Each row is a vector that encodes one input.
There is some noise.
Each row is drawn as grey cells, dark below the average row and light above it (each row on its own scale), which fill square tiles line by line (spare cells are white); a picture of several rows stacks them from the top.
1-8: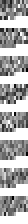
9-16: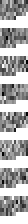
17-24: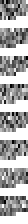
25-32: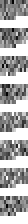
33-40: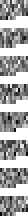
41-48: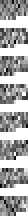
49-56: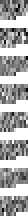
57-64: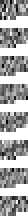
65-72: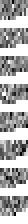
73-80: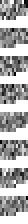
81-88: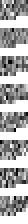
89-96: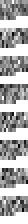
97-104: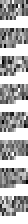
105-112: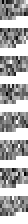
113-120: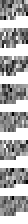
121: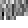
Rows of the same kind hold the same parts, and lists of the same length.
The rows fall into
2 kinds.
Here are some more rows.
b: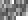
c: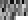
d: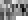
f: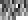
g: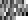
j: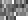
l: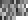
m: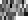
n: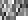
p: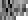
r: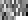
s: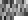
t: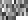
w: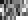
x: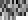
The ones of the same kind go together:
b, d, j, n, r, t
c, f, g, l, m, p, s, w, x

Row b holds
one of 9 labels and a node of a 7-node tree.
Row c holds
one of 9 labels and a node of each of two 7-node trees.
